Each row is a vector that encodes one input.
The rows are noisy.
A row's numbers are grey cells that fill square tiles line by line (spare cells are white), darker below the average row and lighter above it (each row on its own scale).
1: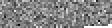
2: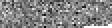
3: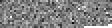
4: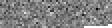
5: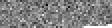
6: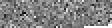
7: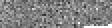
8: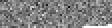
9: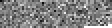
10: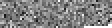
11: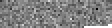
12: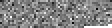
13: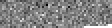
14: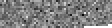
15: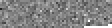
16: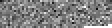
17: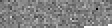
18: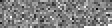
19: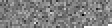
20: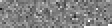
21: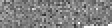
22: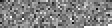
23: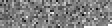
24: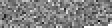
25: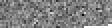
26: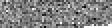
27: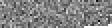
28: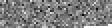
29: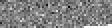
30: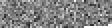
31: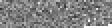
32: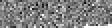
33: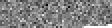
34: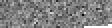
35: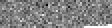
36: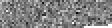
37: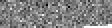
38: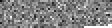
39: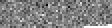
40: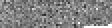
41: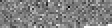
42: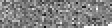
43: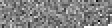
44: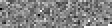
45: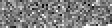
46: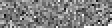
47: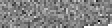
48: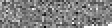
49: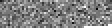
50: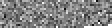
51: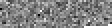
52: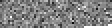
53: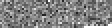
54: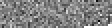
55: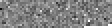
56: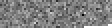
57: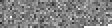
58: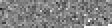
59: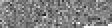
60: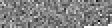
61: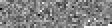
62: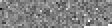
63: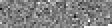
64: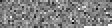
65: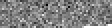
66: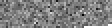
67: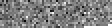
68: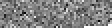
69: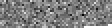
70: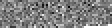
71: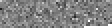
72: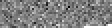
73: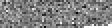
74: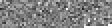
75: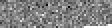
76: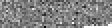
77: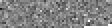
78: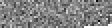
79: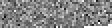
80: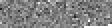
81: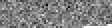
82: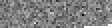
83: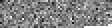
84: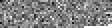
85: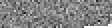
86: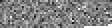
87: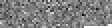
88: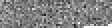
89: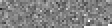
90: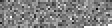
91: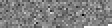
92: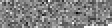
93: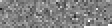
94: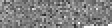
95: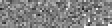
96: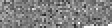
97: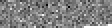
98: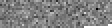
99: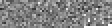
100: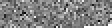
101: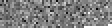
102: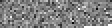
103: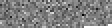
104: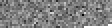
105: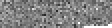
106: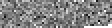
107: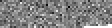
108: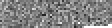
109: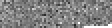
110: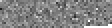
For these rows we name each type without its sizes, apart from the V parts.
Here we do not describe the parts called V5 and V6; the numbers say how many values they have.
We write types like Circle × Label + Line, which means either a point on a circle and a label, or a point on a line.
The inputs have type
(Bool × Label + Unit) × V5 × V6.
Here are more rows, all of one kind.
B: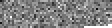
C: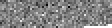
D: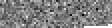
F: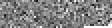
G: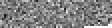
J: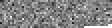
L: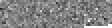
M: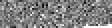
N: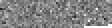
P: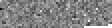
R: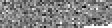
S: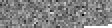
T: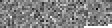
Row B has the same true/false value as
D and L.
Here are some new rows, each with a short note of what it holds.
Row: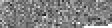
a value of V5 and a value of V6
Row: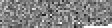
a value of V5 and a value of V6
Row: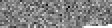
a value of V5 and a value of V6
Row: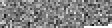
a value of V5 and a value of V6
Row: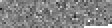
a value of V5 and a value of V6
